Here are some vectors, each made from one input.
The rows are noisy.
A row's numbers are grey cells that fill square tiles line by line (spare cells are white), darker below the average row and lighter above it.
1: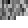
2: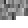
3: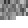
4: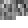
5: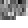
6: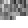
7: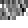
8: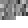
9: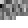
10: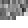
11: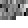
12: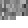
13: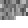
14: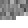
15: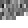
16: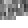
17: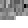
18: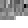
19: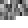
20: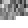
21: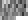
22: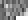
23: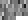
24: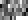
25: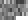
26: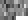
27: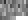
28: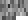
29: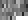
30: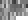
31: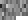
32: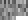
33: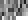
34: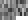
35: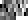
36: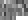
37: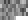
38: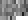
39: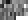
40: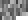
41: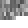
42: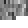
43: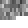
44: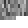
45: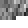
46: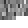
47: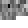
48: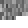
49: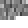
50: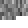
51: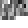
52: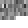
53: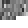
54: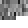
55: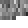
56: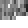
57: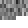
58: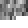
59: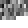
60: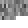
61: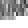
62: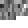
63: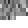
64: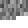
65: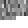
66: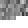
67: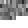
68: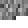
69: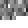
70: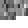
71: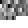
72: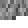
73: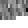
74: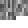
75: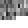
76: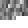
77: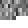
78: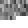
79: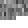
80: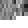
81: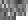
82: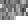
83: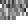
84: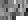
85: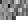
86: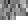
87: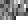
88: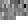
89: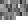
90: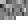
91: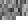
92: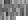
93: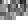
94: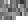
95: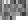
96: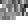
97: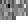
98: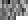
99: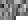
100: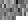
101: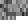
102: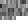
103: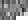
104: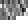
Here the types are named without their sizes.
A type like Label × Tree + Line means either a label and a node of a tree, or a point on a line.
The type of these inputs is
(Bool × Bool × Bool × Bool + Unit) × Line.
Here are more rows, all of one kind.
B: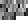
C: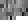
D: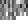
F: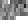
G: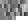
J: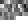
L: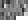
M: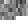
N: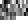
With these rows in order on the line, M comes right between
J and L.
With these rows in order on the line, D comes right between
B and G.
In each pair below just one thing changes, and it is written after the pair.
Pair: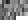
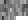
the place on the line
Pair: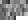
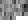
the place on the line
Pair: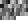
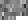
the place on the line
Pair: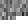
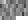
one of the four true/false values
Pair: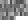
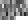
one of the four true/false values
